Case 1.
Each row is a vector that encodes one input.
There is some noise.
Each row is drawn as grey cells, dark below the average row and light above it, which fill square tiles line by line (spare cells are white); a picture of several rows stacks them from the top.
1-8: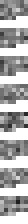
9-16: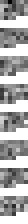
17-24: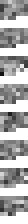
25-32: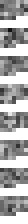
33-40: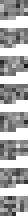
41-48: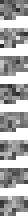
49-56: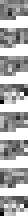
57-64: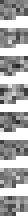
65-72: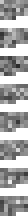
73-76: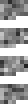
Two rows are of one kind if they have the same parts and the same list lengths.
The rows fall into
2 kinds.
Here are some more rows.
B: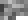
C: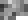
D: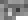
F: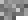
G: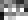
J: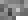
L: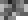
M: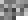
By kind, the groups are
B, C, D, F, J, L, M
G

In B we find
three true/false values.
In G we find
a fixed value.
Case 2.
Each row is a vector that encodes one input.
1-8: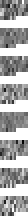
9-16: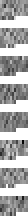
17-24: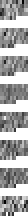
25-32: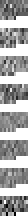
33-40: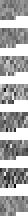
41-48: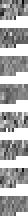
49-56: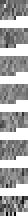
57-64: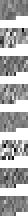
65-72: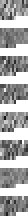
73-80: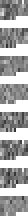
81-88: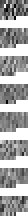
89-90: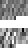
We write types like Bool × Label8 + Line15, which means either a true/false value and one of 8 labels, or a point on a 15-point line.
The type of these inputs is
Circle11 + Unit.
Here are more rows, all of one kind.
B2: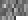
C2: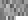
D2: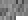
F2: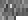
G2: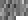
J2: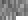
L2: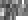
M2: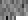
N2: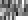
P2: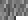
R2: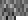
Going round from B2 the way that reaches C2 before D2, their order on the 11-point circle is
B2, C2, J2, N2, P2, G2, L2, M2, R2, F2, D2.
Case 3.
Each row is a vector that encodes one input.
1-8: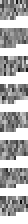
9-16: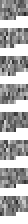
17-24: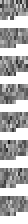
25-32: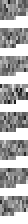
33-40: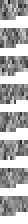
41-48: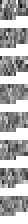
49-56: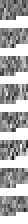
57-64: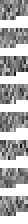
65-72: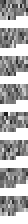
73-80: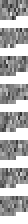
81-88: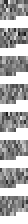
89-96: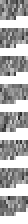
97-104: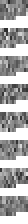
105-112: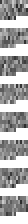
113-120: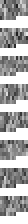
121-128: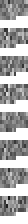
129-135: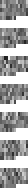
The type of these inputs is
Tree15.
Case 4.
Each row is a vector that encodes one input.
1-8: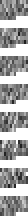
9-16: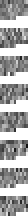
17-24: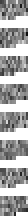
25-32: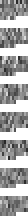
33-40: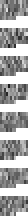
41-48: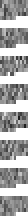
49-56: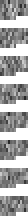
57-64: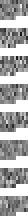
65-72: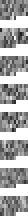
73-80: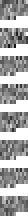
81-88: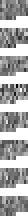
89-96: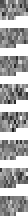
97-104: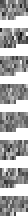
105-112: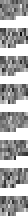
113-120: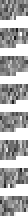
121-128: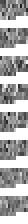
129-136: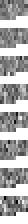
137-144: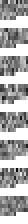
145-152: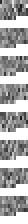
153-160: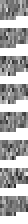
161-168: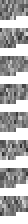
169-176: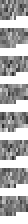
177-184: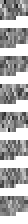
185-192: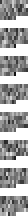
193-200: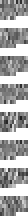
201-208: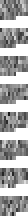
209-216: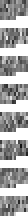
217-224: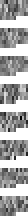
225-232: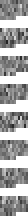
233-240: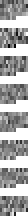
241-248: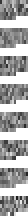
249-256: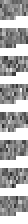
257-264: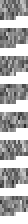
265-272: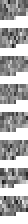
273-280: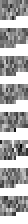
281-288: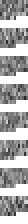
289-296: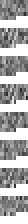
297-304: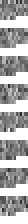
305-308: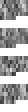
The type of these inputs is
Tree12.
